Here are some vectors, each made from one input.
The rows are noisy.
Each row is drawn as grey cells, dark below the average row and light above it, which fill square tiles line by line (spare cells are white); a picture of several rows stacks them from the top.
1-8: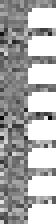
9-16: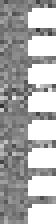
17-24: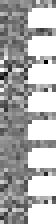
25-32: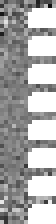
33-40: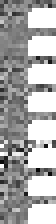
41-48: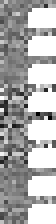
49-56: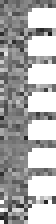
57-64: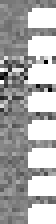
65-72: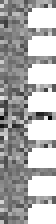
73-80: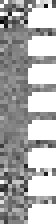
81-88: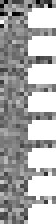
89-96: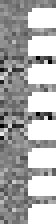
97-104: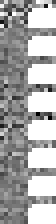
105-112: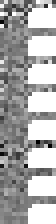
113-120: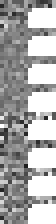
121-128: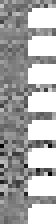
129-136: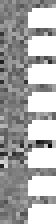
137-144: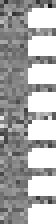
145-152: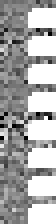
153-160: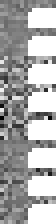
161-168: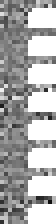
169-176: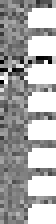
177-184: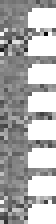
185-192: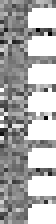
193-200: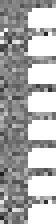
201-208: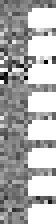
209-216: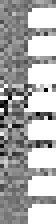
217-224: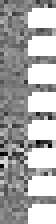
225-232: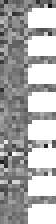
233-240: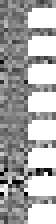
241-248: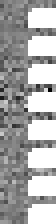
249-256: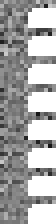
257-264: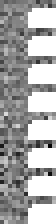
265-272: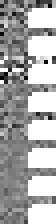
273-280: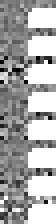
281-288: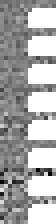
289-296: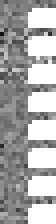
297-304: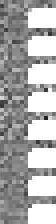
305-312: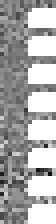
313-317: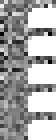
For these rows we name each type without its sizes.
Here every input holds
a point on a line, together with either a point on a circle, or a fixed value.
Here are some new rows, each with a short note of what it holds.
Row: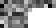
a point on a circle and a point on a line
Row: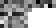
a point on a line
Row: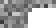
a point on a circle and a point on a line
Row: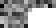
a point on a circle and a point on a line
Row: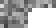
a point on a line
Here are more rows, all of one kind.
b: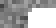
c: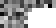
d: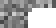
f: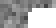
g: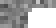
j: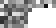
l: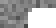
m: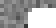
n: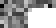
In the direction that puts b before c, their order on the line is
b, f, g, d, n, m, c, j, l.
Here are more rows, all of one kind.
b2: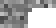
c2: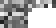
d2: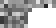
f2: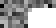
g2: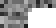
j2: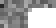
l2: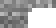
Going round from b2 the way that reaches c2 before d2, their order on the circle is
b2, g2, c2, f2, l2, j2, d2.
